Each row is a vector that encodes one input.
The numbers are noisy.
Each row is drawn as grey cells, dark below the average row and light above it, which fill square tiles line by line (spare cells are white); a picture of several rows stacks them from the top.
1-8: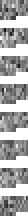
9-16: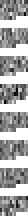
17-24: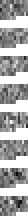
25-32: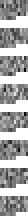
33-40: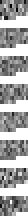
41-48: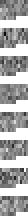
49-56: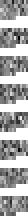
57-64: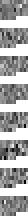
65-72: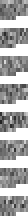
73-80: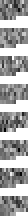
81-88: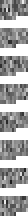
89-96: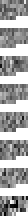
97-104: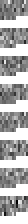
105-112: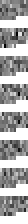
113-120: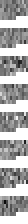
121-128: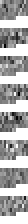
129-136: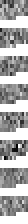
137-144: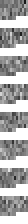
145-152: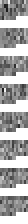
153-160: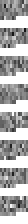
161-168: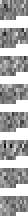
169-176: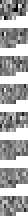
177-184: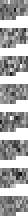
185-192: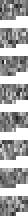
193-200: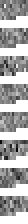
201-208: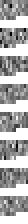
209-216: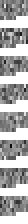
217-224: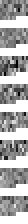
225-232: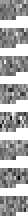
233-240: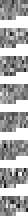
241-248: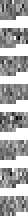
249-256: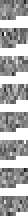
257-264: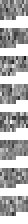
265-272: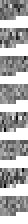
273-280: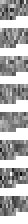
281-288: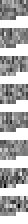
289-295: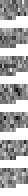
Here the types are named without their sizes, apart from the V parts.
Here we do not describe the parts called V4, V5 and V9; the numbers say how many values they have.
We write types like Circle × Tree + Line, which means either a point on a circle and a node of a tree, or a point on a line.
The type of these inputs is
(Bool × Bool × Bool + Line) × Line × V4 × V9 + V5.
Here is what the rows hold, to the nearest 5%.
About 90% of them hold a point on a line, a value of V4 and a value of V9, together with either a point on a line, or three true/false values. The rest hold a value of V5.
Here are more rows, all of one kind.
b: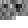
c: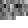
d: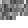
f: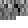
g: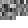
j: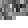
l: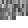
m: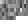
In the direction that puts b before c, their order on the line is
b, m, d, c, g, l, j, f.
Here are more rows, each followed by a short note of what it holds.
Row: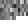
a point on a line, three true/false values, a value of V4 and a value of V9
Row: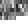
a value of V5
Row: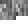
a point on each of two lines, a value of V4 and a value of V9
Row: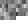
a point on each of two lines, a value of V4 and a value of V9
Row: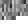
a point on each of two lines, a value of V4 and a value of V9
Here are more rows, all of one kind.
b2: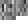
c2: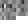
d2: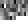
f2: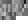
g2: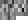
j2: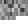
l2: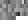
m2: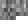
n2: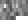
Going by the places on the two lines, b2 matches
c2 and d2.
